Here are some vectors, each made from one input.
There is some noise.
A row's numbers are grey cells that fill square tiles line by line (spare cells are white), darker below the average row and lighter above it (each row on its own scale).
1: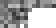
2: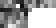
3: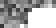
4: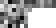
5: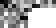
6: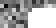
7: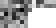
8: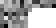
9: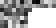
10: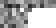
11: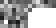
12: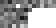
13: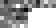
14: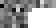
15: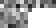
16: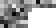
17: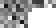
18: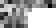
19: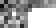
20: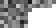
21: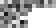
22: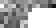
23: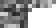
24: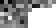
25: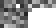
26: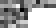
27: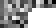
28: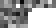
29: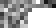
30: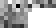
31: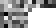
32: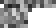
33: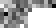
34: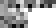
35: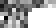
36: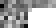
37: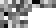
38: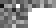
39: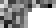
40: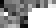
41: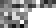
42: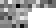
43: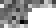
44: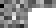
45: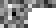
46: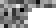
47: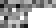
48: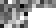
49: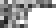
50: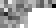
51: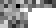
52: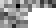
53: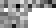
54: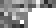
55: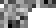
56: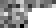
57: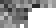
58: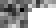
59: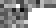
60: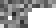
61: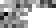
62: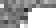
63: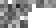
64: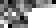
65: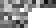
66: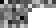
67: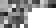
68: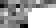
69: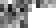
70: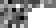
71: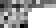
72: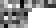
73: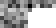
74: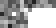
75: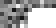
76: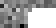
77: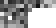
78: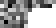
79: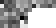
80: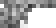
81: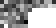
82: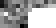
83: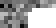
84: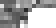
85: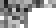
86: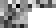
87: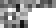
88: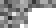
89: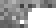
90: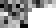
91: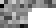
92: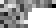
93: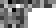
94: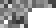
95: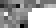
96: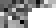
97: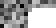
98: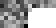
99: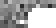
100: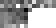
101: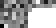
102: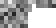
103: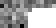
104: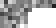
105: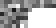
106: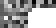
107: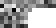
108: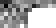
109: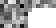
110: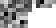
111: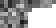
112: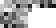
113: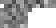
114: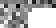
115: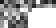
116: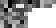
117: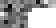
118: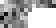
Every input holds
either a point on a 5-point circle and one of 4 labels, or a fixed value.
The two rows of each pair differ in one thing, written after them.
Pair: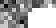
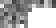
the label
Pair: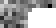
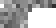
the place on the 5-point circle
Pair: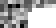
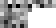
the label
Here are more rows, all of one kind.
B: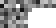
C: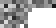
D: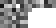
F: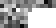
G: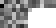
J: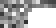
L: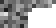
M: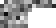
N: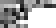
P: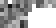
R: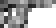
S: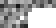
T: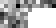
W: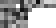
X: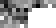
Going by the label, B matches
D, F, G and M.
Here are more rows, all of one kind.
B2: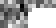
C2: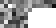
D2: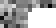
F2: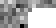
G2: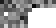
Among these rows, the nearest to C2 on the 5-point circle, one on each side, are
D2 and G2.
